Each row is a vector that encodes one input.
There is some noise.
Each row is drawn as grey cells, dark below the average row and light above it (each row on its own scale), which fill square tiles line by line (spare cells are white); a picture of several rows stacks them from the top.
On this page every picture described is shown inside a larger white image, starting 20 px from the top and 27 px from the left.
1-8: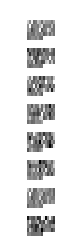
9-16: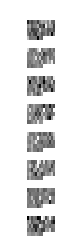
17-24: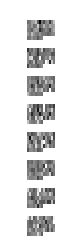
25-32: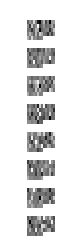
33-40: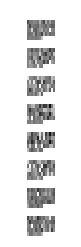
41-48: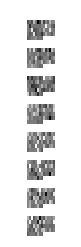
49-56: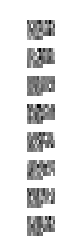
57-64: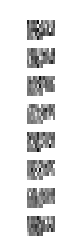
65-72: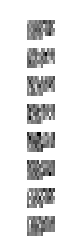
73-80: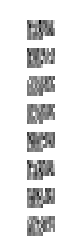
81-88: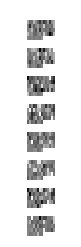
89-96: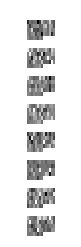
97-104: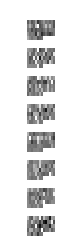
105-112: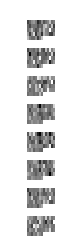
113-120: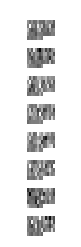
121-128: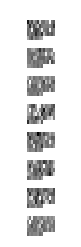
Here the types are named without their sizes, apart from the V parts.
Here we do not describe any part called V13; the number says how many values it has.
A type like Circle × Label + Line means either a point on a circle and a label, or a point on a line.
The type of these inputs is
(Circle + Line) × V13.
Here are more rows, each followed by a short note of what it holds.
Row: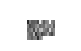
a point on a line and a value of V13
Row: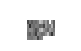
a point on a line and a value of V13
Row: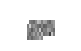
a point on a line and a value of V13
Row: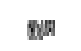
a point on a circle and a value of V13
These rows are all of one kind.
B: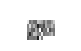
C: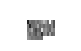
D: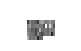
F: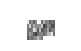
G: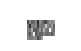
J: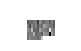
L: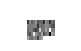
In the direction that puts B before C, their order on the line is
B, F, D, C, G, J, L.
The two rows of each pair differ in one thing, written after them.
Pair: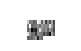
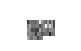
the place on the line
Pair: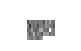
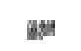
the place on the line
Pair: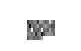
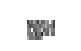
the value of V13
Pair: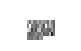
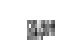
the value of V13
